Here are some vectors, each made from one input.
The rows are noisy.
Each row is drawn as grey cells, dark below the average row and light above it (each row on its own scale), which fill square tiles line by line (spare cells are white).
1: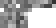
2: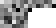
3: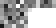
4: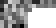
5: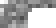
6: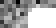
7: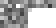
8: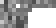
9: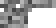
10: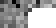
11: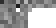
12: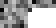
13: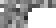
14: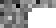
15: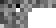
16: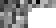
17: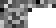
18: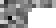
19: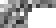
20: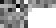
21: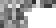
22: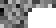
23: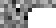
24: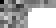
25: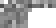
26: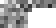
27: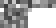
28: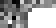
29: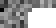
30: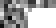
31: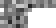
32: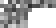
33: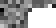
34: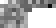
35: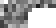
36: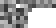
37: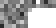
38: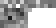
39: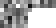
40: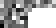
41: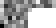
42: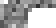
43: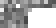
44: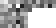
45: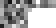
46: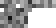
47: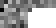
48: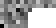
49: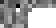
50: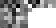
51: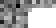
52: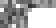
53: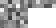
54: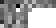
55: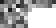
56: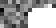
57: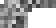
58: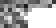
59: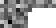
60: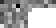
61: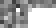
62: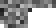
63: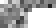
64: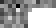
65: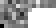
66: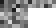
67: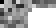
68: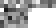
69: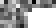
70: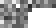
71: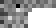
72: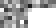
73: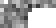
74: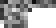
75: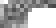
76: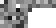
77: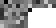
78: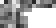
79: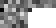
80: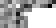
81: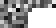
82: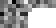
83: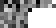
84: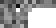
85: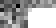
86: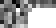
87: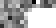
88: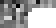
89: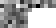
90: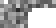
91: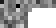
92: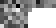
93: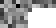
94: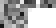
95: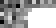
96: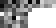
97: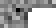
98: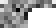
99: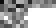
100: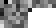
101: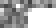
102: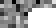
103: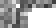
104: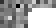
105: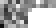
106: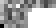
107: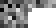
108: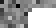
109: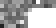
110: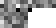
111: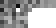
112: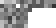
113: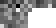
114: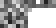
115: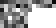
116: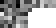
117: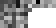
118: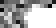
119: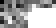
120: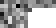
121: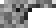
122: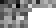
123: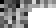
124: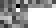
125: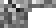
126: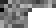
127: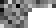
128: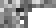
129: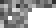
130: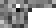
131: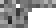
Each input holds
a point on each of three 5-point lines, together with either a point on a 4-point line, or a point on a 5-point line.
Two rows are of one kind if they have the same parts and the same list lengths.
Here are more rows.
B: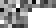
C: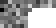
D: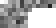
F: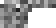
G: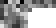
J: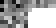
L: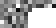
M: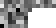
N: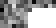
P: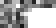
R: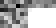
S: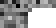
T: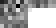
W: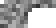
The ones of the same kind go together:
B, D, F, L, M, P, W
C, G, J, N, R, S, T

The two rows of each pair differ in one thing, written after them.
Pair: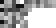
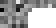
the place on one of the three 5-point lines
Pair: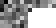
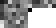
the place on the 4-point line
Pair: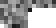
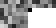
the place on one of the three 5-point lines
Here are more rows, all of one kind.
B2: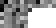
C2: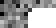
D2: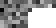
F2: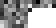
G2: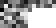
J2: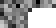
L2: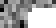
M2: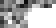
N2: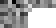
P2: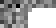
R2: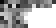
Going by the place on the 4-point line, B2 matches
G2, L2, M2 and R2.
